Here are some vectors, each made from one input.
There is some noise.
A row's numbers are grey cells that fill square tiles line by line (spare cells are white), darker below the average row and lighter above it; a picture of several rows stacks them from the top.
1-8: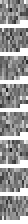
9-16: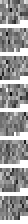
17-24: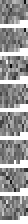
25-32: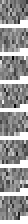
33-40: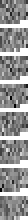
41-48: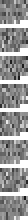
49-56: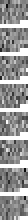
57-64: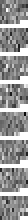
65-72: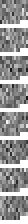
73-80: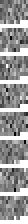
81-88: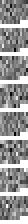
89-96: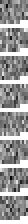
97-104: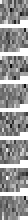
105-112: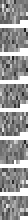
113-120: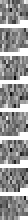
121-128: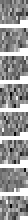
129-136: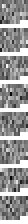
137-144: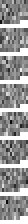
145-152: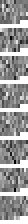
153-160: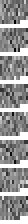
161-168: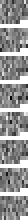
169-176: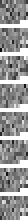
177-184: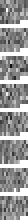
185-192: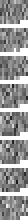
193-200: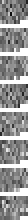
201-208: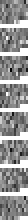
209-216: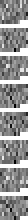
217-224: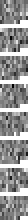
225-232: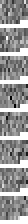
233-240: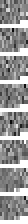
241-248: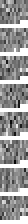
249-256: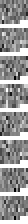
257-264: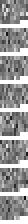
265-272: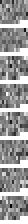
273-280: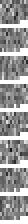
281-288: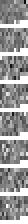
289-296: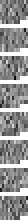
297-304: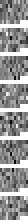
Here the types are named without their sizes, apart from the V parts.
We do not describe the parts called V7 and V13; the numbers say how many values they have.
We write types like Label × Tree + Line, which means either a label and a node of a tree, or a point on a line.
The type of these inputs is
(Bool × Bool × Bool + V7) × V13 + (Circle + Unit) × Line.
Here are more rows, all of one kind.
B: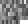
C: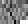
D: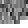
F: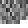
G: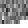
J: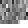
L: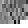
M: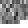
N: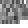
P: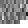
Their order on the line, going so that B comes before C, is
J, M, N, B, G, P, L, D, C, F.
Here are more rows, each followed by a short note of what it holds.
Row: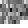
a point on a line
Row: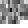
a point on a line
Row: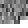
a point on a circle and a point on a line
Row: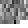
a point on a circle and a point on a line
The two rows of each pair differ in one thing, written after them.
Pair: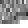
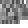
the place on the circle
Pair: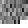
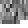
the place on the line
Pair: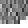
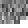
the place on the circle
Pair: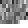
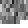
the place on the circle
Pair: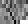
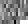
the place on the line
